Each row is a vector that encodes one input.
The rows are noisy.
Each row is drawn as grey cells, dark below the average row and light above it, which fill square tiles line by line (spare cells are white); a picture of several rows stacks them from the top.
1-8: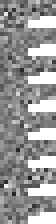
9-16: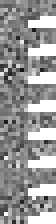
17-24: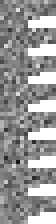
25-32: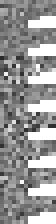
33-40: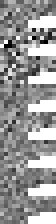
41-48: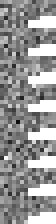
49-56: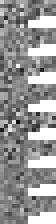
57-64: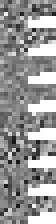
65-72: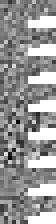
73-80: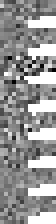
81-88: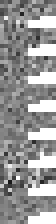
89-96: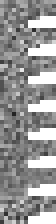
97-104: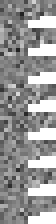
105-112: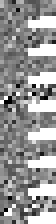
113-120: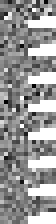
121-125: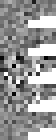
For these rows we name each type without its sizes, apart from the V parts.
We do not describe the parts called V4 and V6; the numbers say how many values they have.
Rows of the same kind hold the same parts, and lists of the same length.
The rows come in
2 kinds.
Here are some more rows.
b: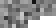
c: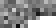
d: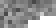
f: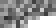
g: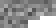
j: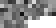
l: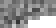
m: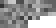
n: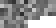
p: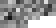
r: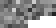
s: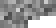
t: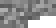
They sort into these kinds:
b, d, f, g, j, l, n, p
c, m, r, s, t

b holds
a point on a line, a value of V4 and a value of V6.
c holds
a point on each of two lines and a value of V6.
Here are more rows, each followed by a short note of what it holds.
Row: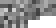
a point on each of two lines and a value of V6
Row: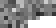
a point on each of two lines and a value of V6
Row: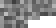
a point on a line, a value of V4 and a value of V6
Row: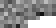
a point on each of two lines and a value of V6
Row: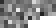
a point on each of two lines and a value of V6
